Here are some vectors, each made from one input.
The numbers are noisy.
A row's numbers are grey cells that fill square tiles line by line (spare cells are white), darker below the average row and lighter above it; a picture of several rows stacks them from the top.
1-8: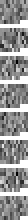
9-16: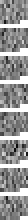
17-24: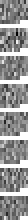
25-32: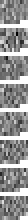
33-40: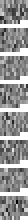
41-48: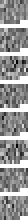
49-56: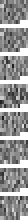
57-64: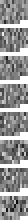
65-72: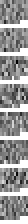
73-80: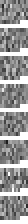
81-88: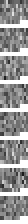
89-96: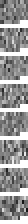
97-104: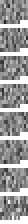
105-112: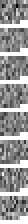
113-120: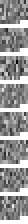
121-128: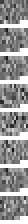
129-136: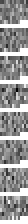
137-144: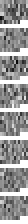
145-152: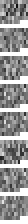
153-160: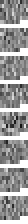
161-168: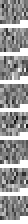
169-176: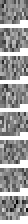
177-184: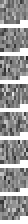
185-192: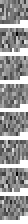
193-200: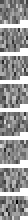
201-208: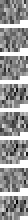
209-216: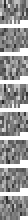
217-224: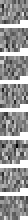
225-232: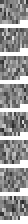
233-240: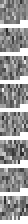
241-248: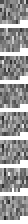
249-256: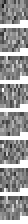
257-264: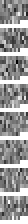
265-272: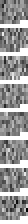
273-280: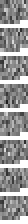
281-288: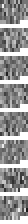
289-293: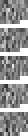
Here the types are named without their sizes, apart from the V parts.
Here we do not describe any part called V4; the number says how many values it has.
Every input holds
either a point on a line and a value of V4, or five true/false values.
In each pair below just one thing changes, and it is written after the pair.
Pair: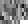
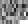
the value of V4
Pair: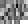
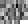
the place on the line
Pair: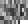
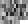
the value of V4
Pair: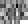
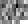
the place on the line
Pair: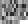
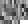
the value of V4
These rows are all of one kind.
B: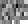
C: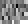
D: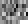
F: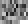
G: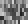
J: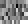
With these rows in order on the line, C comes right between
B and F.
